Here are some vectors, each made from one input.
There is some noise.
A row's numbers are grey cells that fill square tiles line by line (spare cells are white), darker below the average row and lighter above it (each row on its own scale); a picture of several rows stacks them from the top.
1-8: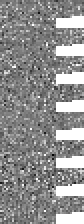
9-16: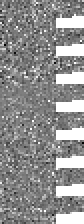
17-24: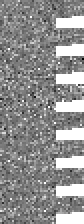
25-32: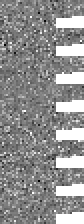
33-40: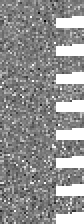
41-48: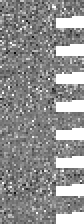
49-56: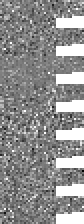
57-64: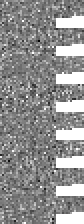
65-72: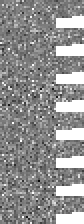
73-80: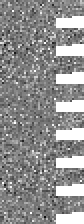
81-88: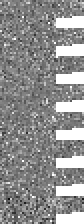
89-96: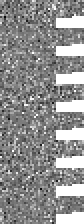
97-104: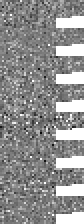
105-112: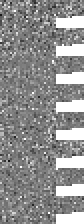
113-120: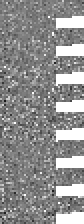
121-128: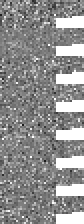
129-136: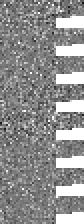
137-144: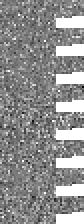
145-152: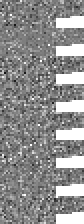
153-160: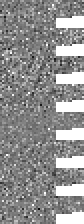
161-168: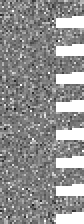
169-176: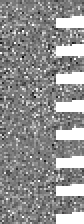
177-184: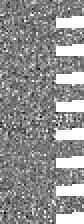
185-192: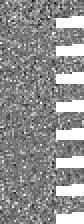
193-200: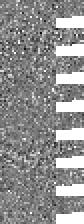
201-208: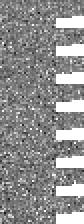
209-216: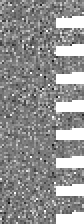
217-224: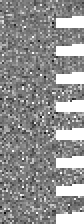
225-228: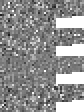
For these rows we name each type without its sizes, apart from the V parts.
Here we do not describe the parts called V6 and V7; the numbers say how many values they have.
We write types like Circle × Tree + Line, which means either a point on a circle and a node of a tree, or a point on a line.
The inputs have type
Circle × Circle × Circle × V6 + Line × List(V7).
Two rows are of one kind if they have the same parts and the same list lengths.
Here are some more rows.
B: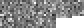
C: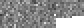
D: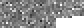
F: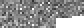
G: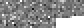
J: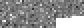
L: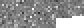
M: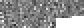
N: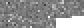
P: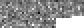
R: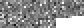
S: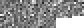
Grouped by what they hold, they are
B, S
C, D
F, L, P
G, J, M, N, R

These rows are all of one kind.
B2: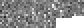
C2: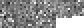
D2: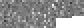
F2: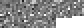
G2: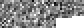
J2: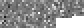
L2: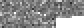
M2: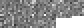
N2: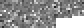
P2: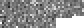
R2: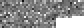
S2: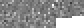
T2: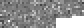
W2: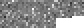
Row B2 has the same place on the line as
D2, J2, S2 and W2.
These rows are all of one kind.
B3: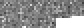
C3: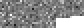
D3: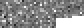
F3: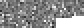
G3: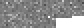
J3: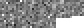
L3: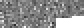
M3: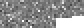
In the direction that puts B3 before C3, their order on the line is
B3, L3, F3, M3, G3, J3, C3, D3.
